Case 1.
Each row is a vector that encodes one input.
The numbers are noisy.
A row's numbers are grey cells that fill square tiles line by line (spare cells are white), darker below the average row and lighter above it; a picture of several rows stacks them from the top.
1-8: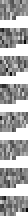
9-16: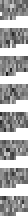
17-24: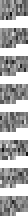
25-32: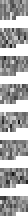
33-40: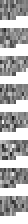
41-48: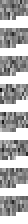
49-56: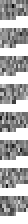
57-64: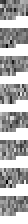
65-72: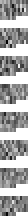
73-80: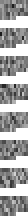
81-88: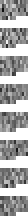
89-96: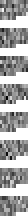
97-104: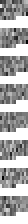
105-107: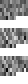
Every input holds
either a point on a 13-point circle, or a fixed value, or a point on a 7-point line and a point on a 13-point line.
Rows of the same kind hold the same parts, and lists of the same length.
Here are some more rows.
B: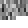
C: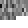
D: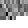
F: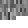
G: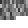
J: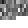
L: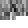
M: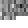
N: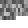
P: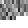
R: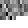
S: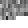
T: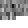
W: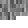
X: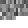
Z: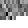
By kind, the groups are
B, G, J, M, N, S, X
C, F, L, T, W
D, P, R, Z

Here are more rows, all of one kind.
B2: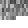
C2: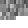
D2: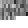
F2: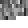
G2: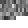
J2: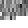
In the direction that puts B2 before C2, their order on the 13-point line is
B2, J2, C2, G2, F2, D2.
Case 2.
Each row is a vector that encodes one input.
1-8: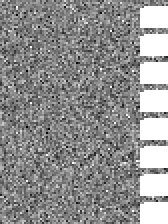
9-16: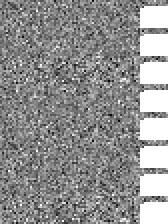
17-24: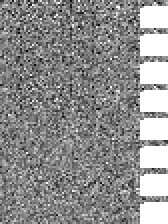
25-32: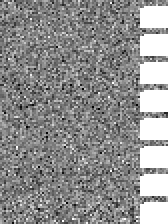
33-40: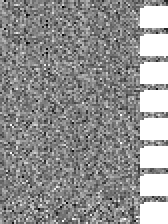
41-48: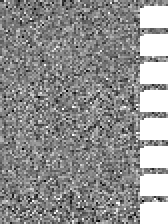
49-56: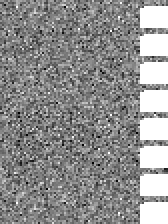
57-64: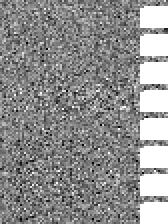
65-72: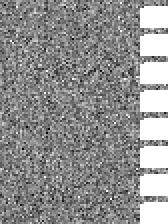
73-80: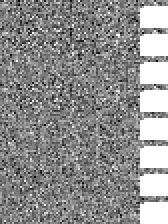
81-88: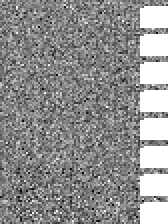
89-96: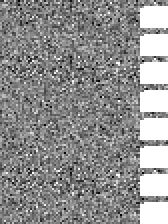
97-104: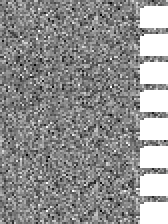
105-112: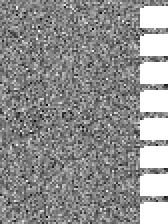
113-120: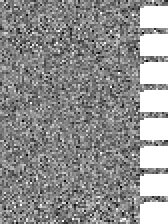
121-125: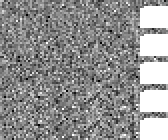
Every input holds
either a point on a 13-point line, or a point on a 17-point line.
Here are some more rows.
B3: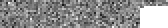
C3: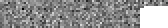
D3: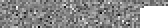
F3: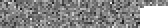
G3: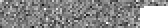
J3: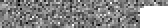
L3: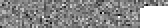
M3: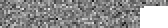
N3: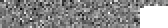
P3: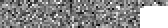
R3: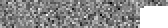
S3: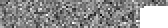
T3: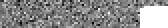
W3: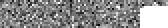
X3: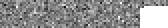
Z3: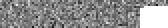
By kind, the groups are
B3, F3, J3, N3, P3, R3, S3, T3, W3
C3, D3, G3, L3, M3, X3, Z3

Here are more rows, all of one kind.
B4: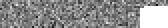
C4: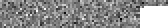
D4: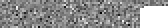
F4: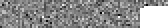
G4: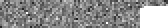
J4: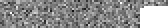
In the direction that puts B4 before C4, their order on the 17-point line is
F4, D4, J4, G4, B4, C4.
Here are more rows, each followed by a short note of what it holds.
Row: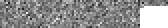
a point on a 17-point line
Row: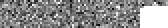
a point on a 13-point line
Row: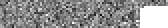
a point on a 13-point line
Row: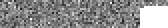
a point on a 13-point line
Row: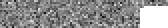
a point on a 13-point line
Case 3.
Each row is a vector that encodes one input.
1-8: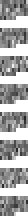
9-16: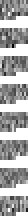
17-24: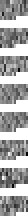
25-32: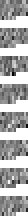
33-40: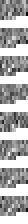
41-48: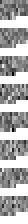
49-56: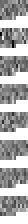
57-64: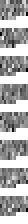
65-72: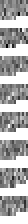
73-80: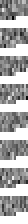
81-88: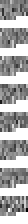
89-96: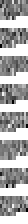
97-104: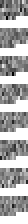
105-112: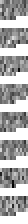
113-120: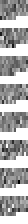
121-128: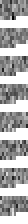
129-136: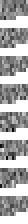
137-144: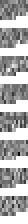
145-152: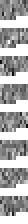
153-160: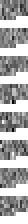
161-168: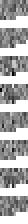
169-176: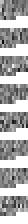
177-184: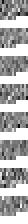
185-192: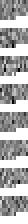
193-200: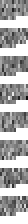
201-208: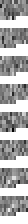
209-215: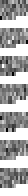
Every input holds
either a point on a 13-point circle, or three true/false values.
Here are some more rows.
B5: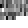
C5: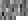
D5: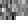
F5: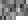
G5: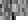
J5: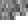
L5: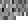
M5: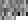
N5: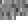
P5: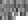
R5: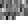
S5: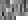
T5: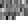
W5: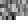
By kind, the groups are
B5, D5, G5, M5, R5, T5, W5
C5, F5, J5, L5, N5, P5, S5

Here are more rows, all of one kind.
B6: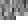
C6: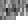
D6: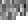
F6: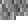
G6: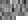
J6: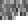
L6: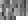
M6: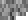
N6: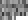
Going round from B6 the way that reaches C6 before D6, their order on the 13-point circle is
B6, L6, C6, F6, N6, D6, J6, M6, G6.
